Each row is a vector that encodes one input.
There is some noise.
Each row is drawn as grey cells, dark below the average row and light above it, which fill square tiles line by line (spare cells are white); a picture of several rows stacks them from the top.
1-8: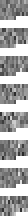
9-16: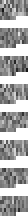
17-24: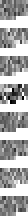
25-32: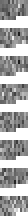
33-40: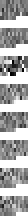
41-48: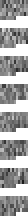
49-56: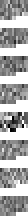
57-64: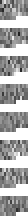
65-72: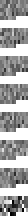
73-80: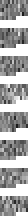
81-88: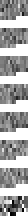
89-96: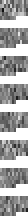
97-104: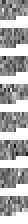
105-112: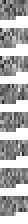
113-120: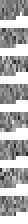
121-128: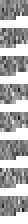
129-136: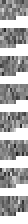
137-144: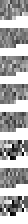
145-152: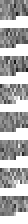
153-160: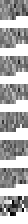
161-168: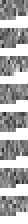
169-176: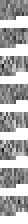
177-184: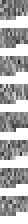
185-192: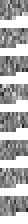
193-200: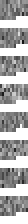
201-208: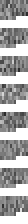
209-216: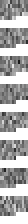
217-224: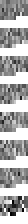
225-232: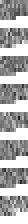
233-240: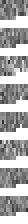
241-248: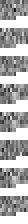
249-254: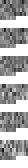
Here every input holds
a list of up to two points on a 13-point line.
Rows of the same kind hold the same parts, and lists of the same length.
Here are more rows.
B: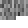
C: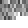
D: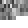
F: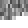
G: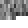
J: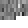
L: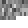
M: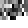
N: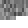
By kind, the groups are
B, G, J, L, N
C, D, F
M

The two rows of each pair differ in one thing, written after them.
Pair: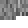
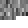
the place on the 13-point line in item 2 of the list
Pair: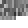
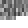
the place on the 13-point line in item 2 of the list
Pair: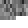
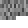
the place on the 13-point line in item 1 of the list
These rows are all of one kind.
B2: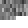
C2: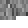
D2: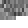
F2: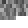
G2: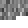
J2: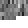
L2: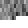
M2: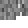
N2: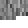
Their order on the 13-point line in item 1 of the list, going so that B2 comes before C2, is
F2, B2, D2, L2, C2, N2, G2, M2, J2.
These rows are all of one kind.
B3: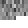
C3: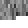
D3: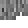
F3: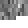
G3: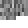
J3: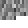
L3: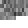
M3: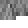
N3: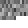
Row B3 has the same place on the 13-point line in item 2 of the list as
G3 and M3.
